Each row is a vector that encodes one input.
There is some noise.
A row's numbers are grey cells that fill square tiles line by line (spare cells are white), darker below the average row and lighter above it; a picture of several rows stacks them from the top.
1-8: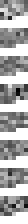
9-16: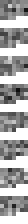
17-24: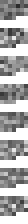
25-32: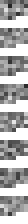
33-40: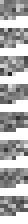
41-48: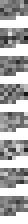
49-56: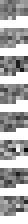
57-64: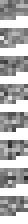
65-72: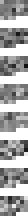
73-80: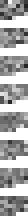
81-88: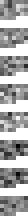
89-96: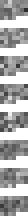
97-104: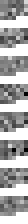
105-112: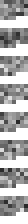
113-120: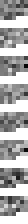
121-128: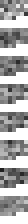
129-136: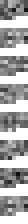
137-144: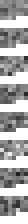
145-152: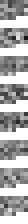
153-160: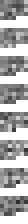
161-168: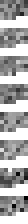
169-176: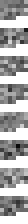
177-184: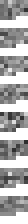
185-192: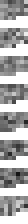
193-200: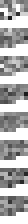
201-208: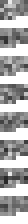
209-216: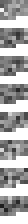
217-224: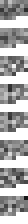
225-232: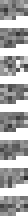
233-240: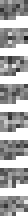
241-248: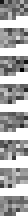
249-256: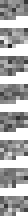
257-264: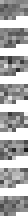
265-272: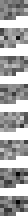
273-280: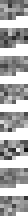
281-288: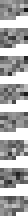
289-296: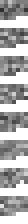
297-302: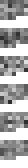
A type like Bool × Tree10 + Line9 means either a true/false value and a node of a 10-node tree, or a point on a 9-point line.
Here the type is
(Bool × Bool × Bool + Unit) × Label7.
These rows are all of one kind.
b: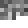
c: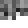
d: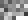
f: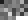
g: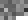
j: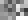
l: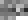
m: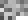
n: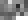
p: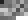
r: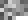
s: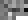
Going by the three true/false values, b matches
d and f.
